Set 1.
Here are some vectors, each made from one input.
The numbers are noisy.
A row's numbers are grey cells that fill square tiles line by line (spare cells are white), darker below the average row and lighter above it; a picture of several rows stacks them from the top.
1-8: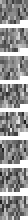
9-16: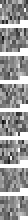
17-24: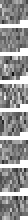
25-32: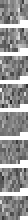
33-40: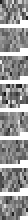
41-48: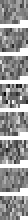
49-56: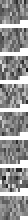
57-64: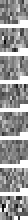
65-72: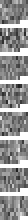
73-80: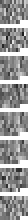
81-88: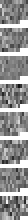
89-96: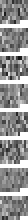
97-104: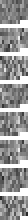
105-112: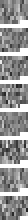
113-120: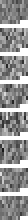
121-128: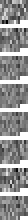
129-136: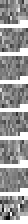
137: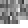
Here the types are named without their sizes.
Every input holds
a node of a tree.
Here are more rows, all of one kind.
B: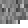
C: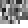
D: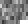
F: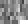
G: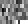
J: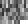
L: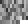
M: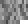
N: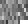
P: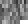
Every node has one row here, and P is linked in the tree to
B and J.
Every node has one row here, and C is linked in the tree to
G.
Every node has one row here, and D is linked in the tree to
N.
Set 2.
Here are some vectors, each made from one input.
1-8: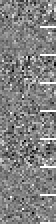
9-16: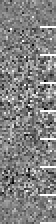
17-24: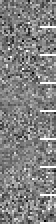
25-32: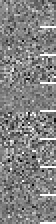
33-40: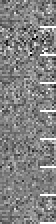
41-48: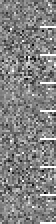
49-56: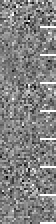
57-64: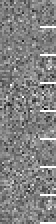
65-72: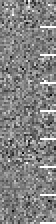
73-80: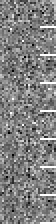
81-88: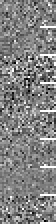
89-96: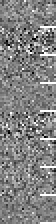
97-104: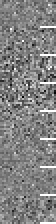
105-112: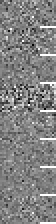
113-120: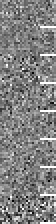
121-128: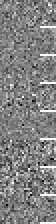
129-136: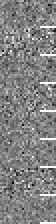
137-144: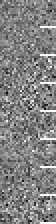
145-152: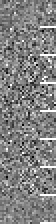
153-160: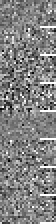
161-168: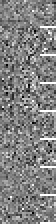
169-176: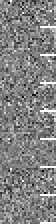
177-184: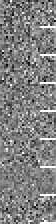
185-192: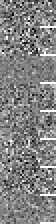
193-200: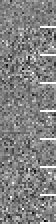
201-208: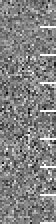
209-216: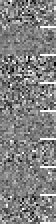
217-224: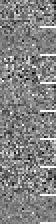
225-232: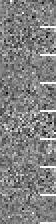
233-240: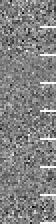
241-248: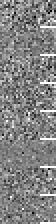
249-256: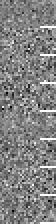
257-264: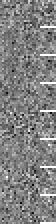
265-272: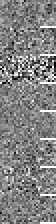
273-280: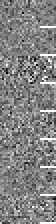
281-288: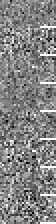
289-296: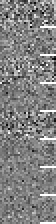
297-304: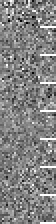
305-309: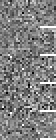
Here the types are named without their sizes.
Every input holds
either a fixed value, or three true/false values.
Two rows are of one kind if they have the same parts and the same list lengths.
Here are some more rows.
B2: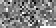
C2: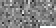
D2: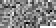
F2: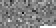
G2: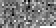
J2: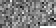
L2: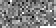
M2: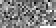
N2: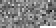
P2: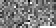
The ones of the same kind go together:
B2, C2, D2, F2, G2, J2, L2, M2, N2
P2

